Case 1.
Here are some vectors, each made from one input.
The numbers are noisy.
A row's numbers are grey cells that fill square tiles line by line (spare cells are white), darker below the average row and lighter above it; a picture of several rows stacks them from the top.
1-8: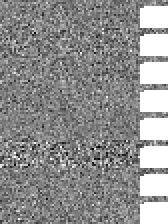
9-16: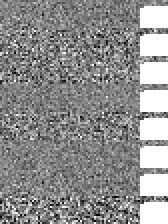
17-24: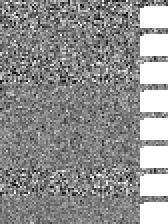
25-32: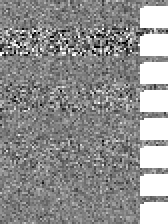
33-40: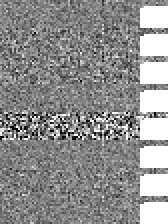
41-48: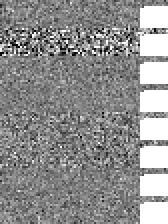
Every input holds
either a point on a 5-point line, or a point on a 6-point line.
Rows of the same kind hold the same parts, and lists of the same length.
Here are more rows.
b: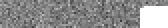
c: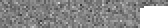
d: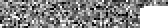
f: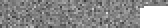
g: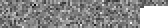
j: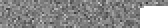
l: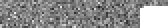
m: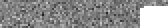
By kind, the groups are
b, d, j, l, m
c, f, g

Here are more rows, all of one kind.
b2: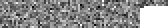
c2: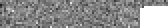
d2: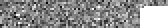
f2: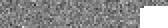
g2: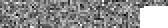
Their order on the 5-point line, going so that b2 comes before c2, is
f2, b2, g2, d2, c2.
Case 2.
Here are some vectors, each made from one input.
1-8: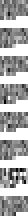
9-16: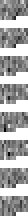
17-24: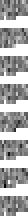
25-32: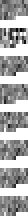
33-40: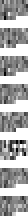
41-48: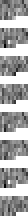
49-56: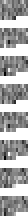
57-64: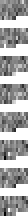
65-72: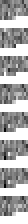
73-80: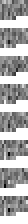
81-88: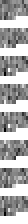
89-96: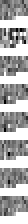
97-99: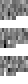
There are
3 kinds of row.
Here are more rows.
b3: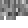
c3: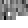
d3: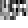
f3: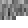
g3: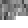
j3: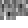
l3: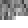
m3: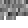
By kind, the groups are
b3, f3, j3, m3
c3, g3, l3
d3

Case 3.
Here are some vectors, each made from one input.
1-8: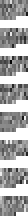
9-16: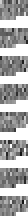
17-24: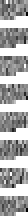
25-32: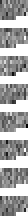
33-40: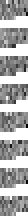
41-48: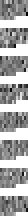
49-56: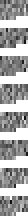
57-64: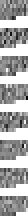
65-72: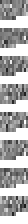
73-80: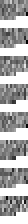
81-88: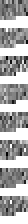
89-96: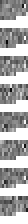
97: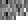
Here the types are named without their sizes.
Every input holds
either a node of a tree, or four true/false values.
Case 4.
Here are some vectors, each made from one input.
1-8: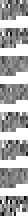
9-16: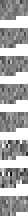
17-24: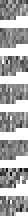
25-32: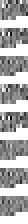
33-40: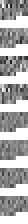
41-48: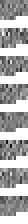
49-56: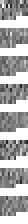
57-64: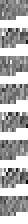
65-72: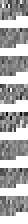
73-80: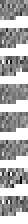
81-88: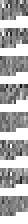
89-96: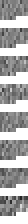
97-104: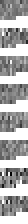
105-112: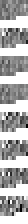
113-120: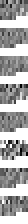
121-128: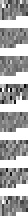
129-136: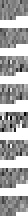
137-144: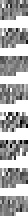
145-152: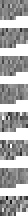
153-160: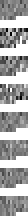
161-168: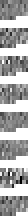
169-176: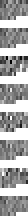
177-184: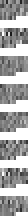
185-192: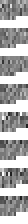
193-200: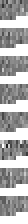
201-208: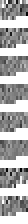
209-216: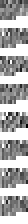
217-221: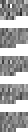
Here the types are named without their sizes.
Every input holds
either a fixed value, or a node of a tree, or four true/false values.
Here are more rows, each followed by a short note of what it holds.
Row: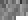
four true/false values
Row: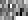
four true/false values
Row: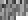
a fixed value
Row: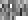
a fixed value
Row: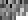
four true/false values
